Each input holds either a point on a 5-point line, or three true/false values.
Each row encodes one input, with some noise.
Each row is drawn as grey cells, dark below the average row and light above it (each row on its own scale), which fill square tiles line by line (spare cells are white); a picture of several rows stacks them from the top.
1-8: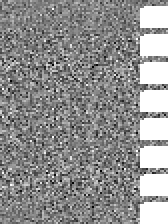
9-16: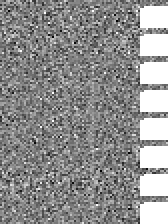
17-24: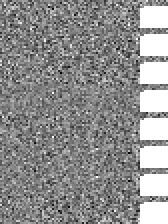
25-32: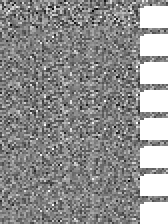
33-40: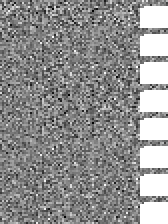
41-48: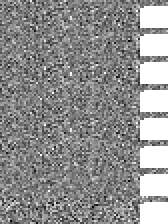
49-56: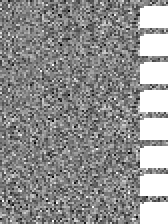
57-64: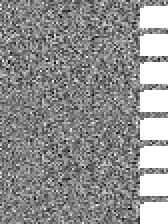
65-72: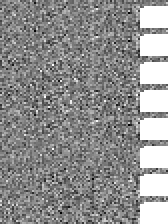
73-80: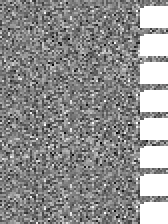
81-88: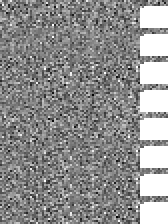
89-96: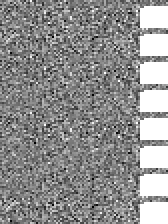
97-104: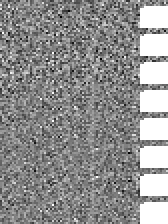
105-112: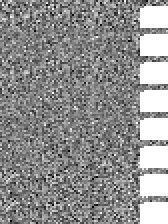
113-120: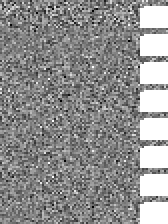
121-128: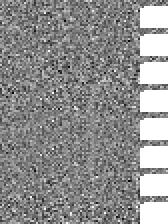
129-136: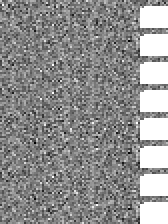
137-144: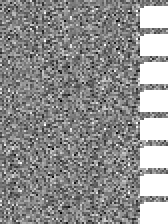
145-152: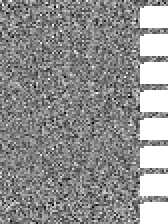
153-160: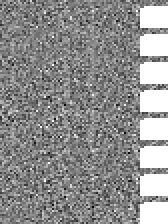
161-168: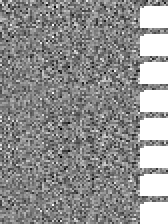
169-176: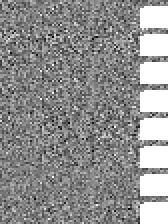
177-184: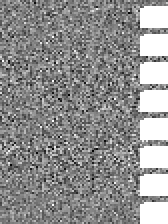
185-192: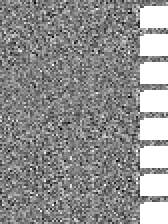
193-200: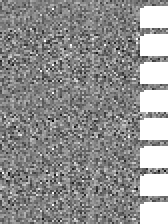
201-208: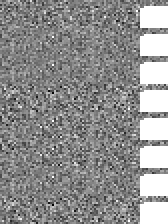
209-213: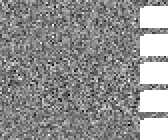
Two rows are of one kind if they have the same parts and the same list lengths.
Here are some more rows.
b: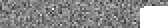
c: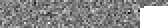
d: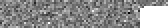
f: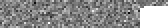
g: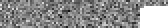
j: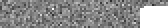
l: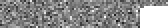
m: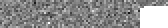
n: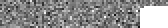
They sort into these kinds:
b, c, d, f, j, l, m, n
g

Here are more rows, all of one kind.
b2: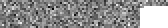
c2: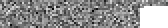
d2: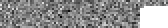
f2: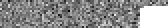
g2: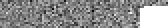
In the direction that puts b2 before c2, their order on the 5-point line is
b2, c2, g2, f2, d2.
